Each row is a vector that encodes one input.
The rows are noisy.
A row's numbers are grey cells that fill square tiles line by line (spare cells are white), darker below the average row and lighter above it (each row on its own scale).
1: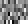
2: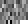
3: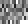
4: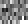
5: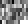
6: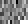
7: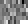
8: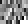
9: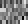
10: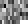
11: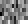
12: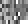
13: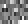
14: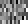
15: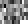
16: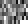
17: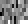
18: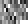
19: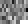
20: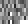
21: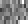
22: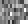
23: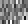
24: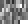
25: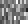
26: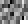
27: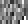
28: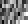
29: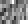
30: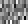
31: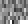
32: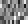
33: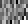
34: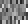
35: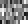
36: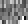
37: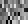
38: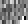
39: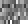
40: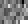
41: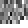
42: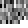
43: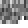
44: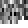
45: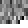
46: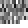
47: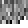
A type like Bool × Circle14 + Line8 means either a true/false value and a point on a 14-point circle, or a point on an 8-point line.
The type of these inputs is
Circle6 × Tree7.
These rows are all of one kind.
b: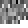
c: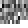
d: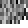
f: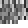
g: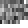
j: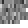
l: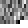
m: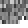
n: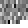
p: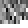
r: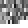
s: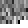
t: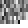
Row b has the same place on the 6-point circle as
d, j and p.
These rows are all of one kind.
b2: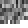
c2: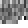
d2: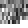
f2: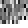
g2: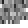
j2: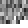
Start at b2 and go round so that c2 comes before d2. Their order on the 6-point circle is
b2, c2, f2, j2, d2, g2.
